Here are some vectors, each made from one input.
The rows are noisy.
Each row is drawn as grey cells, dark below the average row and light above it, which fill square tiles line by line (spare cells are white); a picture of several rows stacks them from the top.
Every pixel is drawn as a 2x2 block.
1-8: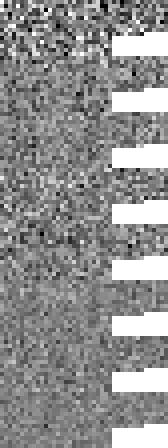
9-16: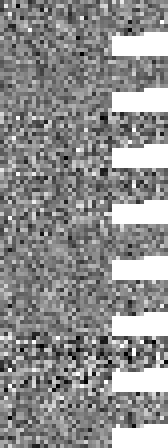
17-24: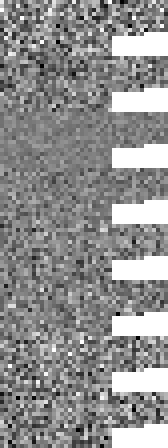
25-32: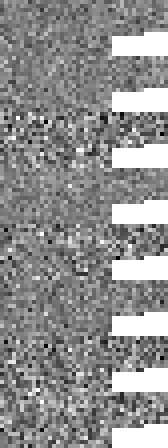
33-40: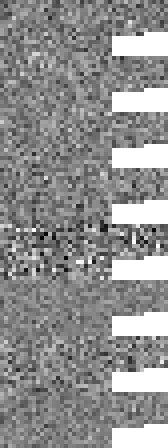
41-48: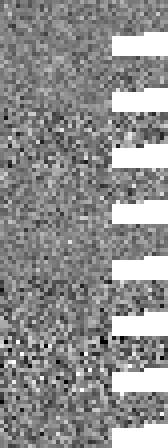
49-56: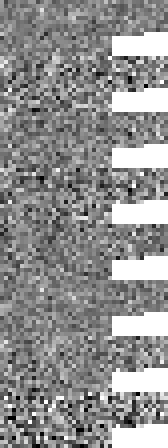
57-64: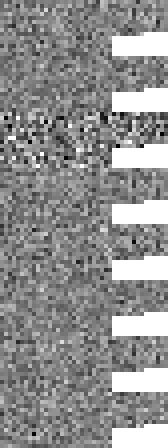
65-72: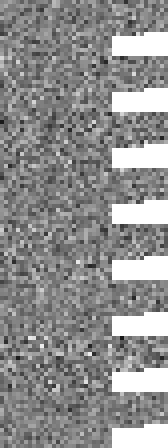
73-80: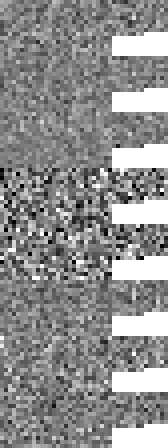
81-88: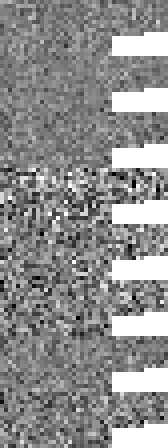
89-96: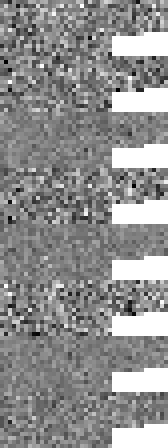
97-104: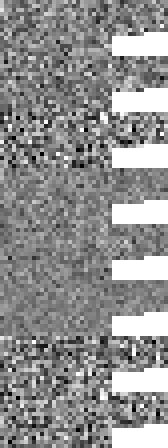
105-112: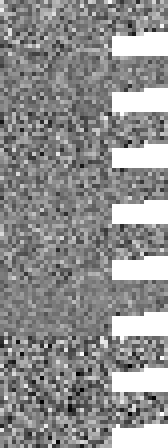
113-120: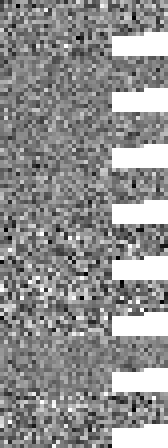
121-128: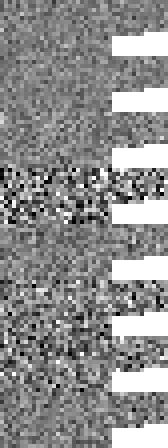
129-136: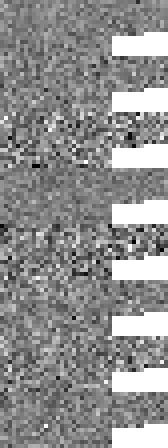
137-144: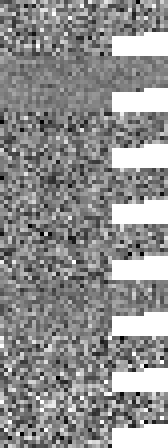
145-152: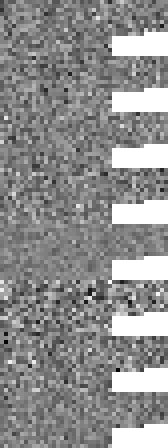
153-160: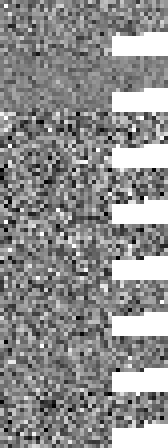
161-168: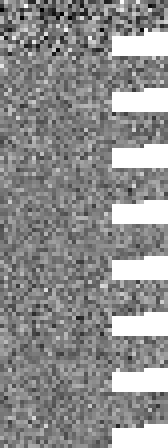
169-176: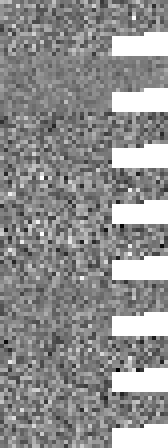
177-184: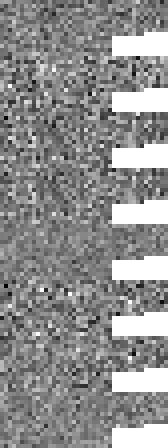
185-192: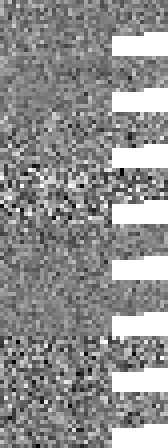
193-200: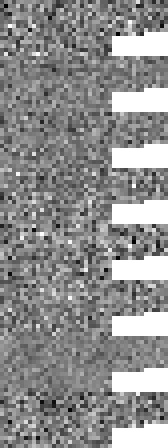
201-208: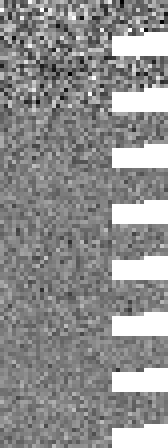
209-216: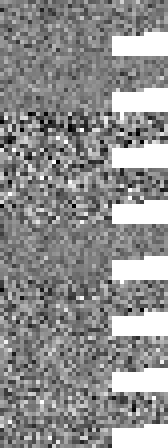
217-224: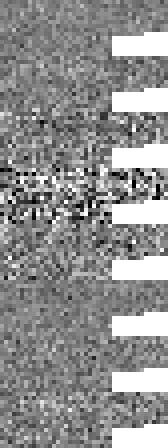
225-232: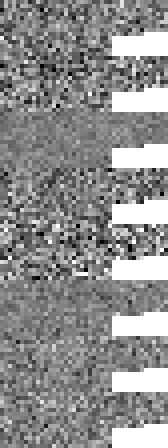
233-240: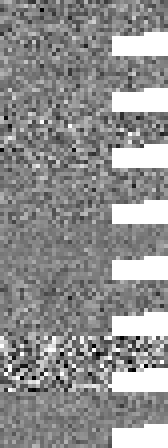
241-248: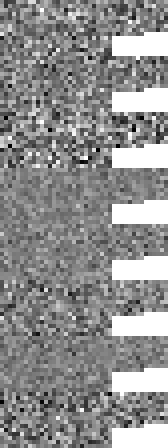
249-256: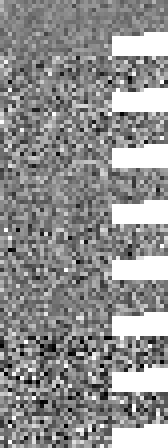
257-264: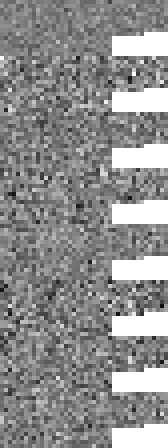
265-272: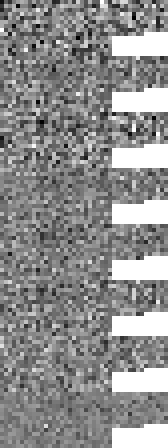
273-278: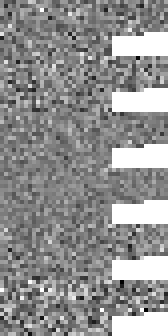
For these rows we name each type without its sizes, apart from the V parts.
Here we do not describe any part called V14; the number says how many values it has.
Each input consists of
a list of items, each a label and a value of V14.
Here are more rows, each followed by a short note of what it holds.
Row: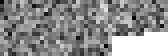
a list of one item
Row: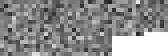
a list of two items
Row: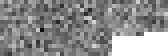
the empty list
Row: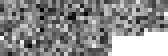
the empty list
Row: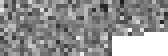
a list of two items
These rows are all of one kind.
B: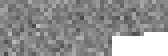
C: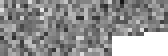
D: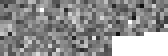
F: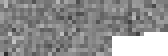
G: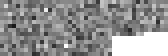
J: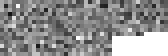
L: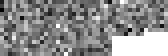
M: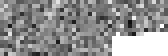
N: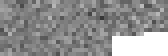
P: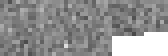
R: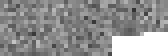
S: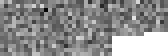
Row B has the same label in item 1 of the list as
F, L, P and R.
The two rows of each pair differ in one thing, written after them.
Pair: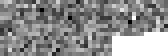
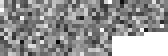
the value of V14 in item 1 of the list
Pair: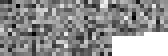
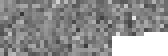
the value of V14 in item 1 of the list
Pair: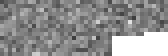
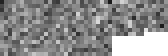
the label in item 1 of the list
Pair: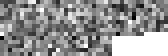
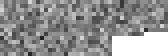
the label in item 2 of the list
